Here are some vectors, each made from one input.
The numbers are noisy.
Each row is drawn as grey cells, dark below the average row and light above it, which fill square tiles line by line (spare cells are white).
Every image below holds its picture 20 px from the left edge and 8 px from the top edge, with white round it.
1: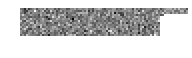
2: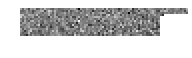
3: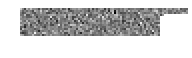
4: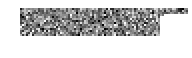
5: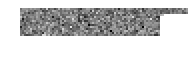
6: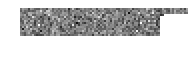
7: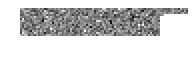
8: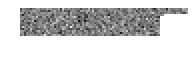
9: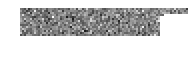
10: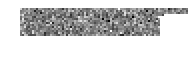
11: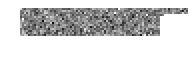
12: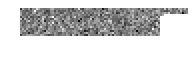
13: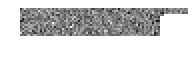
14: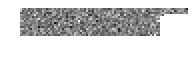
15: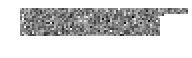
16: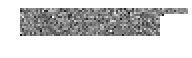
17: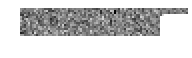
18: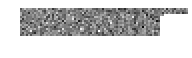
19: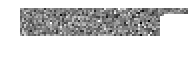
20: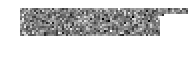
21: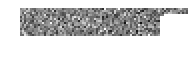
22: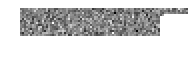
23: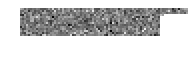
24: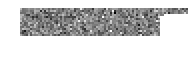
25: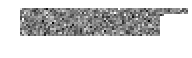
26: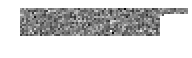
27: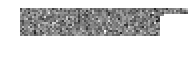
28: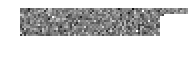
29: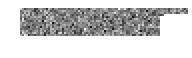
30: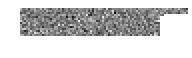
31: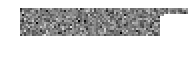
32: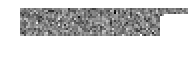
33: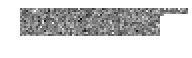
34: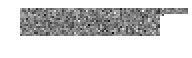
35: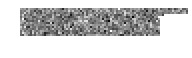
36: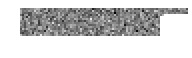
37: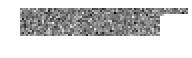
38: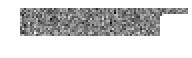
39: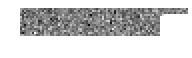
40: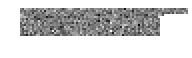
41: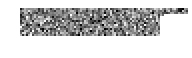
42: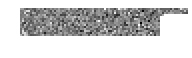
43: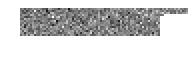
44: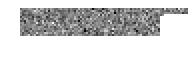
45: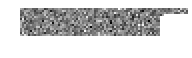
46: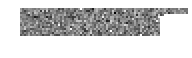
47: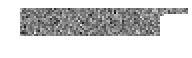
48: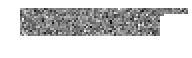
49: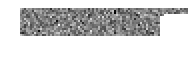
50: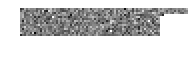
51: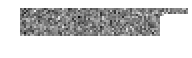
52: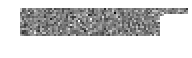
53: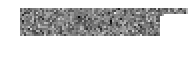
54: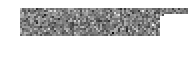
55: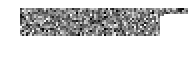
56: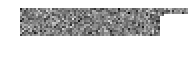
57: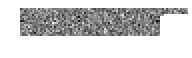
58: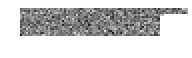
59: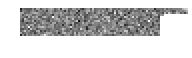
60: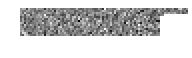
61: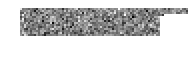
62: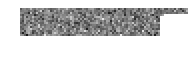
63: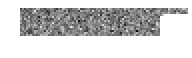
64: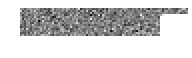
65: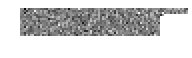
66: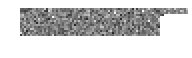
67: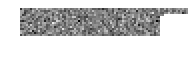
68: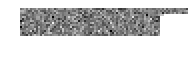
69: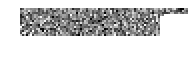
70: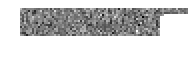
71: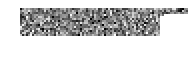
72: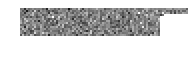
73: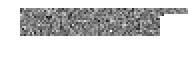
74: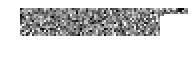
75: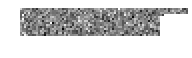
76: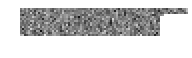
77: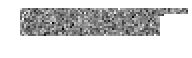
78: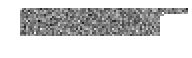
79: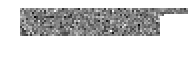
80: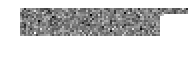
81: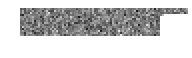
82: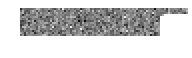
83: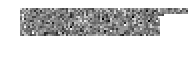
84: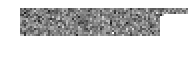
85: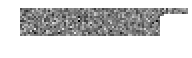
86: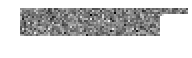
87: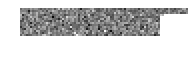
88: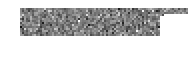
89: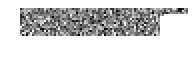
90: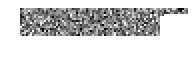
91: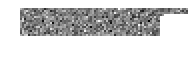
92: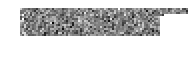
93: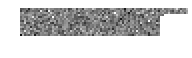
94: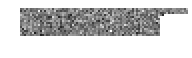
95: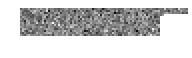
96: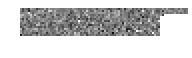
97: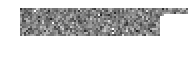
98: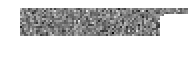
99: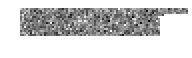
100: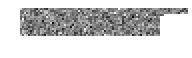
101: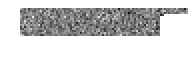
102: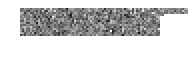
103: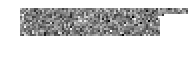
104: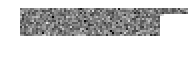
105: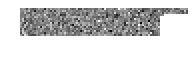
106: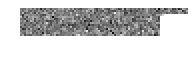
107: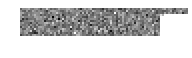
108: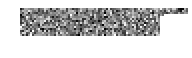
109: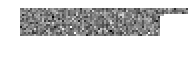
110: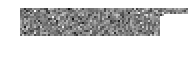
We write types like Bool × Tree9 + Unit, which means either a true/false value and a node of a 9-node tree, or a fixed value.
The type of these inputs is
List3(Line6).
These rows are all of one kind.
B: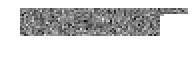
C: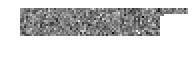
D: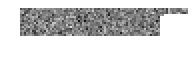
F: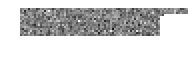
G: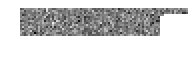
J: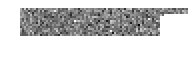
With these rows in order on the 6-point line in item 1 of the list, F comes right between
C and J.
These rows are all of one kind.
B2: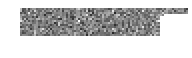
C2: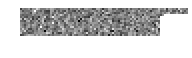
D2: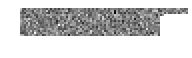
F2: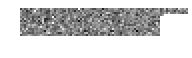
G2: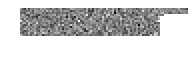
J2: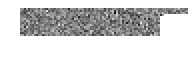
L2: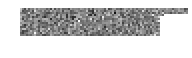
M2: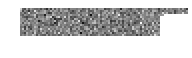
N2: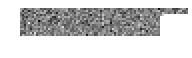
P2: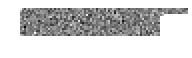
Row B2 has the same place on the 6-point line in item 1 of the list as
G2 and L2.
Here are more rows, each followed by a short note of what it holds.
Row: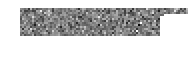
a list of three items
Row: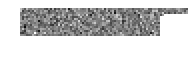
a list of two items
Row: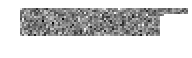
a list of one item
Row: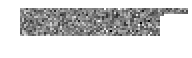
a list of one item
